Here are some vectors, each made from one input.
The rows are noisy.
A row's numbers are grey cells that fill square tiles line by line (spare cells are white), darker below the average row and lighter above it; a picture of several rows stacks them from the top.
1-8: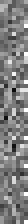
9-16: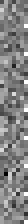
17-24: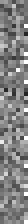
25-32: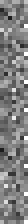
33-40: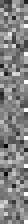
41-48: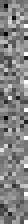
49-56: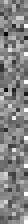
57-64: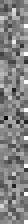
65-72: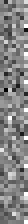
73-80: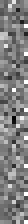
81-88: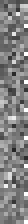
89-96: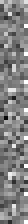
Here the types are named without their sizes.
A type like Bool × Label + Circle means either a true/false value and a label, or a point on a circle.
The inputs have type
(Bool × Circle + Unit) × Label.
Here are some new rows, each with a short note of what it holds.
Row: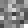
a point on a circle, a label and a true/false value
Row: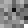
a label
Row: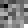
a point on a circle, a label and a true/false value
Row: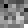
a point on a circle, a label and a true/false value
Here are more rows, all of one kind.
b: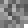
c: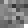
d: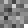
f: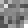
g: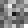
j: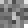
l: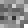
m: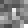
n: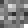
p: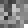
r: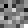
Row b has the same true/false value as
d, l, n and p.
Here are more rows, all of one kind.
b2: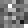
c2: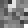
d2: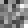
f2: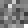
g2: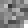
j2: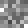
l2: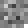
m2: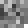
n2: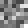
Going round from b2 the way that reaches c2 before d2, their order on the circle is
b2, f2, c2, l2, m2, j2, d2, g2, n2.
